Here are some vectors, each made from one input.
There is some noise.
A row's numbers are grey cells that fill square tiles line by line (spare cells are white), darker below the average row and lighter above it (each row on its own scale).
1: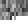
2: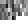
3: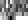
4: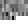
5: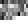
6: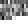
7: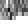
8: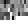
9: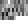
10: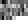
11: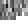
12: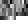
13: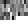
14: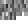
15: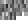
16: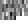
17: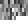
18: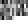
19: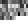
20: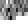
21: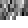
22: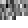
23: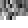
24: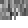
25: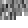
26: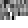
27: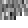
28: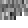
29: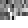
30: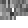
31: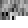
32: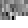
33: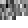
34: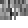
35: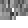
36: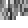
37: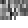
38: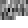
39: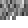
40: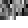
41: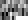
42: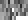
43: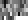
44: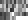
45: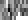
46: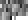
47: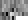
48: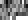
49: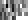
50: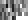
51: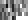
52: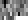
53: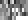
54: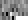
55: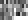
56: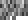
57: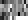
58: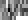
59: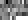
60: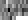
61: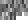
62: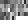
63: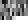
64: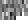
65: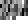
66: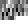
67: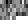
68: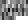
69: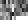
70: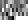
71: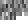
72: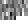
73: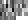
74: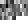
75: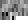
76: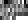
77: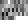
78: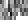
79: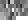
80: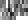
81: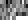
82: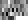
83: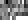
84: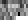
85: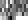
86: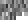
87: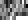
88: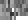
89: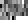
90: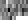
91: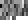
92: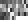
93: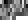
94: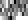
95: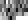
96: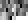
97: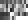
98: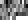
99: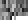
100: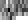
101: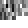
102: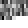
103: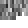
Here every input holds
a point on a 5-point line, together with a list of up to two points on a 4-point line.
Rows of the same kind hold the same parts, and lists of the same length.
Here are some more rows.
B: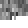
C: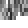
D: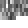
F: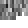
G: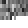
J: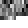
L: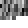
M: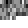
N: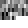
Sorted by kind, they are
B, G, J, M
C, D, L, N
F

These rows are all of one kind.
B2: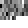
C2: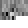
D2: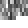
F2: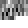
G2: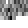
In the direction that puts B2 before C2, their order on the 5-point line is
B2, C2, F2, G2, D2.
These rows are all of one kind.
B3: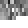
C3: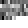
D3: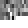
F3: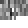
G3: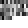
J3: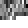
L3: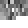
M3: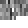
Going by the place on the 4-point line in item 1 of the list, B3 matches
D3 and L3.
